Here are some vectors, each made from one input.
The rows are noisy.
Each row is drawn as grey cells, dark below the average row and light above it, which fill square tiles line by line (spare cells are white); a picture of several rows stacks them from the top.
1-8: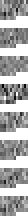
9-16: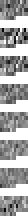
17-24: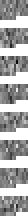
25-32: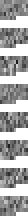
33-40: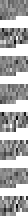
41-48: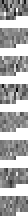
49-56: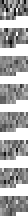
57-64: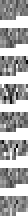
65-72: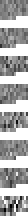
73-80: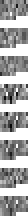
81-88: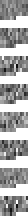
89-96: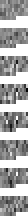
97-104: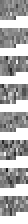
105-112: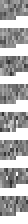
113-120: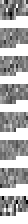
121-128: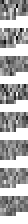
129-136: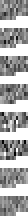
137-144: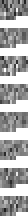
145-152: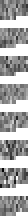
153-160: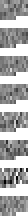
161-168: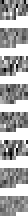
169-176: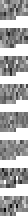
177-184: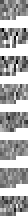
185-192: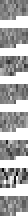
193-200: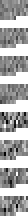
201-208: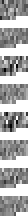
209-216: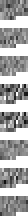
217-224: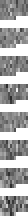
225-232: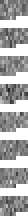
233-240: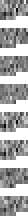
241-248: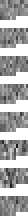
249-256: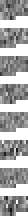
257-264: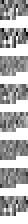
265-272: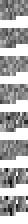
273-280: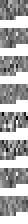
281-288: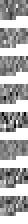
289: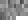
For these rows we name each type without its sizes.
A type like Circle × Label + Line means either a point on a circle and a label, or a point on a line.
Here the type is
Bool × Bool × Bool × Bool + Line.
